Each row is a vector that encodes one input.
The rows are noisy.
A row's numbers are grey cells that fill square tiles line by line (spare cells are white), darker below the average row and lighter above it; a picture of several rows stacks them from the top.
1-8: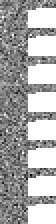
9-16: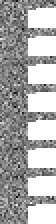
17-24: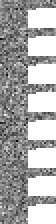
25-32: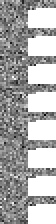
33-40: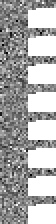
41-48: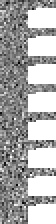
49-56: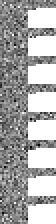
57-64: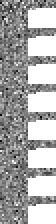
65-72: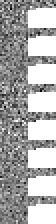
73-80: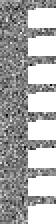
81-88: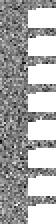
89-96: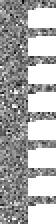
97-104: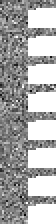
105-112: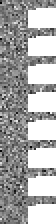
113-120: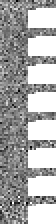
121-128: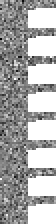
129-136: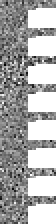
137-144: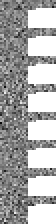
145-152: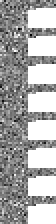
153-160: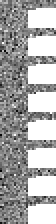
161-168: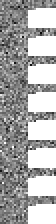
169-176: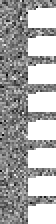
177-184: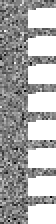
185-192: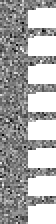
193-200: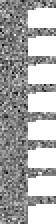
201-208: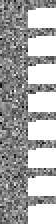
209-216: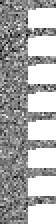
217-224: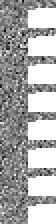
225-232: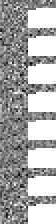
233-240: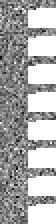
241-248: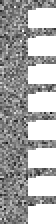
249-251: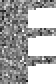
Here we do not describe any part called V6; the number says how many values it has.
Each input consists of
a value of V6, together with either a point on a 9-point line, or a point on a 10-point line.
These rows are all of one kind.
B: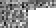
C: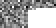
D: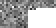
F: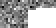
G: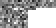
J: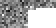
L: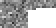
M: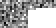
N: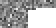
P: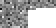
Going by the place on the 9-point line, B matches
M and N.
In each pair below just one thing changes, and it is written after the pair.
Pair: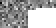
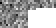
the place on the 9-point line
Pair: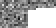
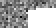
the value of V6
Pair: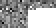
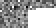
the value of V6
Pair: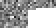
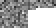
the place on the 9-point line
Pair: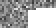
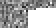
the value of V6
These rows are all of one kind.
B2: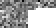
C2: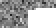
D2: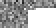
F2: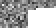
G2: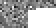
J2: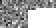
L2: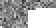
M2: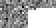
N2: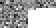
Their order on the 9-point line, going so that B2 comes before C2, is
G2, B2, C2, F2, M2, N2, L2, J2, D2.
